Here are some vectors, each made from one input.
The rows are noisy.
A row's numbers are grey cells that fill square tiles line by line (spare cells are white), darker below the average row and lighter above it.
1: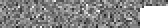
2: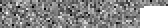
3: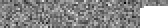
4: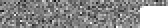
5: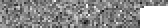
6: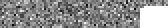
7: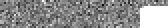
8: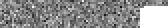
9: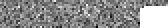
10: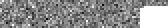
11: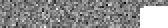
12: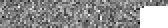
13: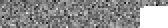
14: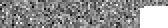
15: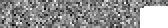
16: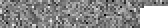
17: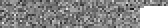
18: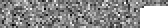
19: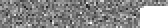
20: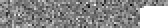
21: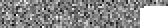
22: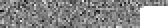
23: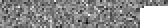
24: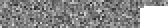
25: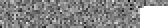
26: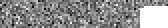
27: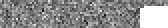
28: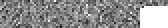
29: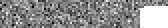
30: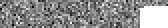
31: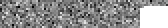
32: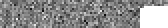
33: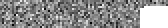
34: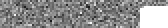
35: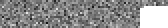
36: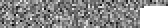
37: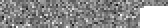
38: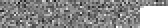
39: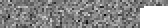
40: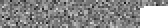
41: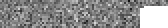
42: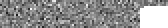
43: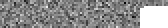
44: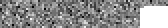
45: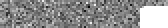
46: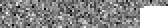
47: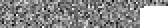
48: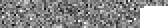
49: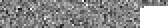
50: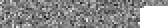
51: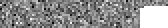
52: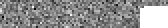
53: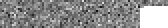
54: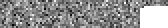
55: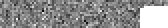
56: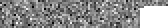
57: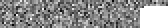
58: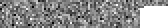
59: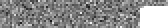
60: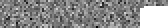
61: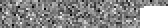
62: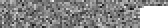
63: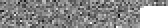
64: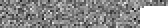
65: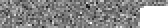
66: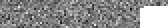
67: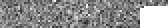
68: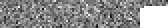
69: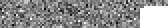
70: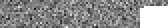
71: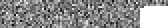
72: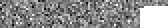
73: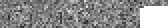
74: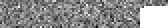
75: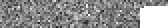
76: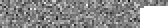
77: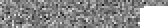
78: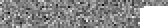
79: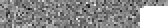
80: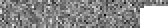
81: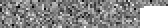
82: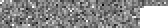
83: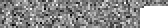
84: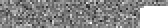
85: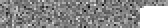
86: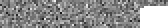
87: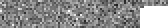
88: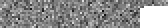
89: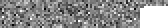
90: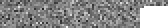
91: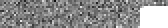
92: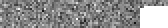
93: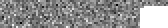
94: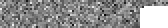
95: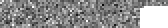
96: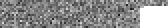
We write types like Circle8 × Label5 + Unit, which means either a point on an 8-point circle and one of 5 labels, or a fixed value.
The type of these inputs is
(Bool × Label5 + Unit) × Line5.
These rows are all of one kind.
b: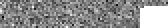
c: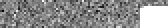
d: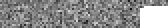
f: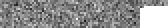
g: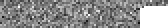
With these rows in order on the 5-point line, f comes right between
b and c.
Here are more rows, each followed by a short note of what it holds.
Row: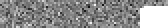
one of 5 labels, a point on a 5-point line and a true/false value
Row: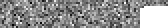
a point on a 5-point line
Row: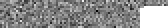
one of 5 labels, a point on a 5-point line and a true/false value
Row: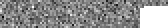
one of 5 labels, a point on a 5-point line and a true/false value
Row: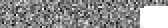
a point on a 5-point line
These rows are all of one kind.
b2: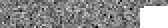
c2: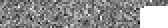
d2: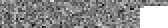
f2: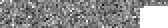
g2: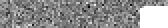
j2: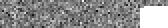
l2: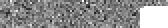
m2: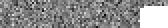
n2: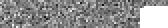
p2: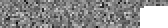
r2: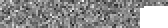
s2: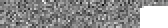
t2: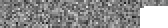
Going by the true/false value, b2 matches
c2, m2, p2 and t2.
